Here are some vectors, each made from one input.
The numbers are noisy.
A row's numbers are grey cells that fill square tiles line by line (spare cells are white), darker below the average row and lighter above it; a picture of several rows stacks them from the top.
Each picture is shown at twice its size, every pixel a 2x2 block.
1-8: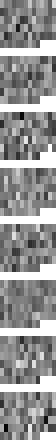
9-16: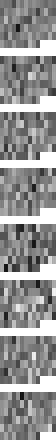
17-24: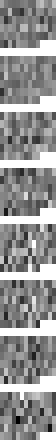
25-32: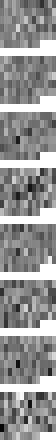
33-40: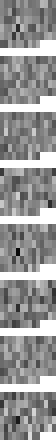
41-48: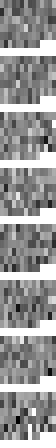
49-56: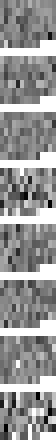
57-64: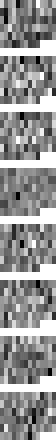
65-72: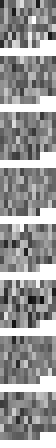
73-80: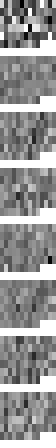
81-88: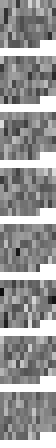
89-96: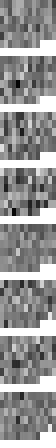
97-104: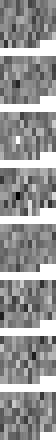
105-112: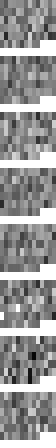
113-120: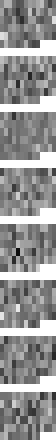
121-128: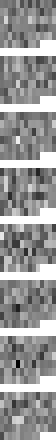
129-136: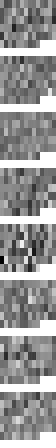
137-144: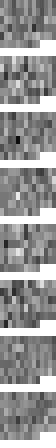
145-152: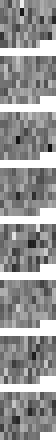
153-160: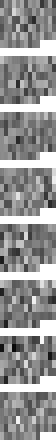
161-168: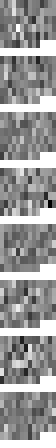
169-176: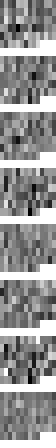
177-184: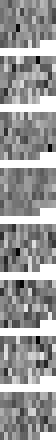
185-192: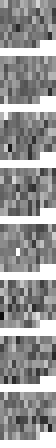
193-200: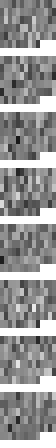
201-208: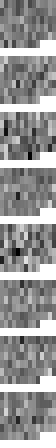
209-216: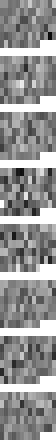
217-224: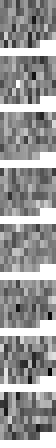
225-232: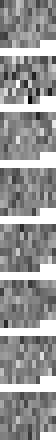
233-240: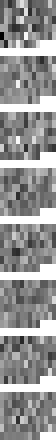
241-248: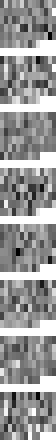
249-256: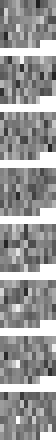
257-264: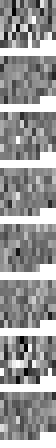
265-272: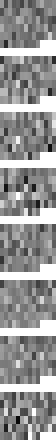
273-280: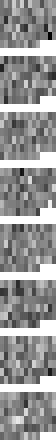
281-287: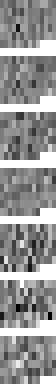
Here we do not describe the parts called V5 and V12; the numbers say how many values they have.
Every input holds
a point on a 7-point line, a value of V5 and a value of V12, together with either a fixed value, or a node of a 10-node tree.
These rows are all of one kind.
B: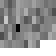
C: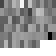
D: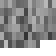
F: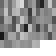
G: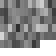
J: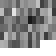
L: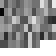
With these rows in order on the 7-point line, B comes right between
G and J.
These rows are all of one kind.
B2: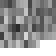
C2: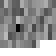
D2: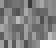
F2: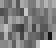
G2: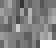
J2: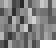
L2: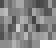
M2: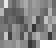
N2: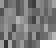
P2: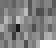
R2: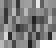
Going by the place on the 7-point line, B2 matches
C2, J2, P2 and R2.
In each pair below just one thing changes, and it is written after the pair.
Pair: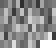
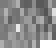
the place on the 7-point line
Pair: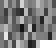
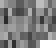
the value of V5
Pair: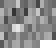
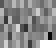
the value of V5
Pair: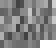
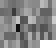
the value of V12
